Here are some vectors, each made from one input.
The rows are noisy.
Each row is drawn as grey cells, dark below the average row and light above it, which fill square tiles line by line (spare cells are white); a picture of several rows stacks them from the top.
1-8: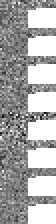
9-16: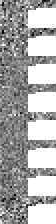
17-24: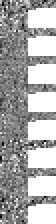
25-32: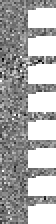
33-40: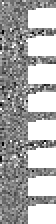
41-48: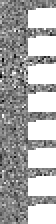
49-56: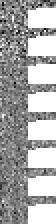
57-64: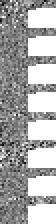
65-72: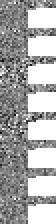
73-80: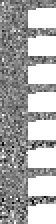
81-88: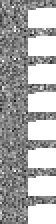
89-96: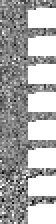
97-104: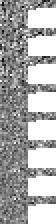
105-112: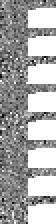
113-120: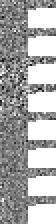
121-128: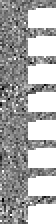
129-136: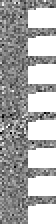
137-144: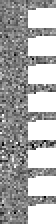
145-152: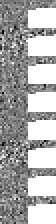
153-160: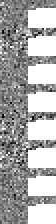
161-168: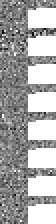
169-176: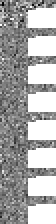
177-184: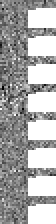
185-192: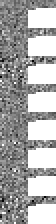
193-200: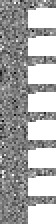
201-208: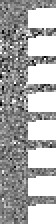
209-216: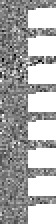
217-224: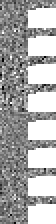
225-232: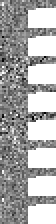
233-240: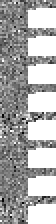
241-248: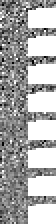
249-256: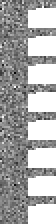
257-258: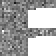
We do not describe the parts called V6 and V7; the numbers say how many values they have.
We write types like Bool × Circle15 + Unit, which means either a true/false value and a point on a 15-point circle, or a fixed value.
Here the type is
Label5 × Label5 + (Tree10 + Unit) × V6 × V7.
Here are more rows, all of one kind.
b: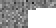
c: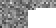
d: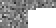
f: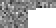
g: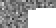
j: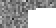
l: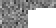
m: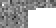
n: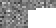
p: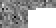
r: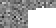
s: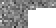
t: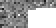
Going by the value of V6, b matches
g, j, l and t.
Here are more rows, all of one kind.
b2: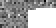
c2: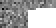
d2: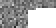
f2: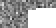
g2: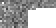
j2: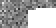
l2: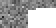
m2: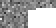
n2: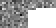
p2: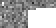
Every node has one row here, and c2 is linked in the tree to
b2 and m2.
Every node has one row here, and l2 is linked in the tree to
d2, g2 and j2.
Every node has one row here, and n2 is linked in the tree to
f2.
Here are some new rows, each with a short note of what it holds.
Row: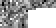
two labels (each one of 5)
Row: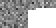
a node of a 10-node tree, a value of V6 and a value of V7
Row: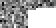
two labels (each one of 5)
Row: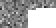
a node of a 10-node tree, a value of V6 and a value of V7
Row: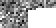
two labels (each one of 5)
